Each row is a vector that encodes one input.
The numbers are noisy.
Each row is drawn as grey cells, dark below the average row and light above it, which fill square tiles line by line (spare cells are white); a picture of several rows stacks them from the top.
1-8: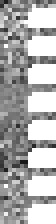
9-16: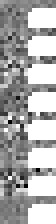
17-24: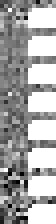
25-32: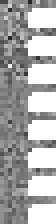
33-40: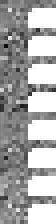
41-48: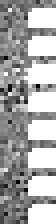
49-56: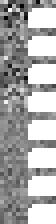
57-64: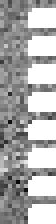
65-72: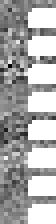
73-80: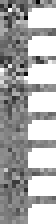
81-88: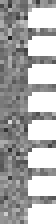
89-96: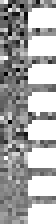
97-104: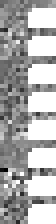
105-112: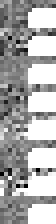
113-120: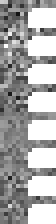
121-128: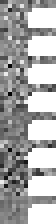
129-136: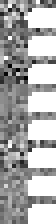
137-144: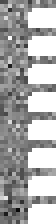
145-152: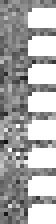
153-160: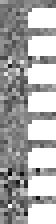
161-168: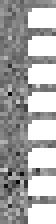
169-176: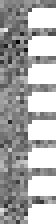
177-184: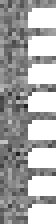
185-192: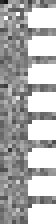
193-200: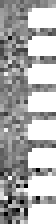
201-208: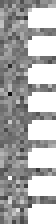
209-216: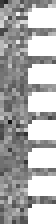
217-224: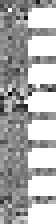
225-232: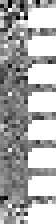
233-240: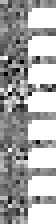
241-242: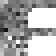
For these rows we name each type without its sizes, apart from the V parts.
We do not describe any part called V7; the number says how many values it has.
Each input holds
a list of items, each a true/false value and a value of V7.
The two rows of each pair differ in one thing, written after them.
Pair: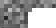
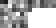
the value of V7 in item 1 of the list
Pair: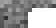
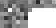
the value of V7 in item 1 of the list
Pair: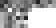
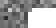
the value of V7 in item 1 of the list
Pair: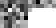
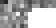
the value of V7 in item 1 of the list
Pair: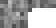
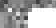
the true/false value in item 1 of the list
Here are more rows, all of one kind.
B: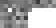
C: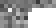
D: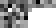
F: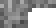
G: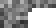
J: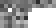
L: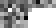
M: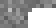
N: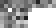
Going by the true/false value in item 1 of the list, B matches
C, D and J.
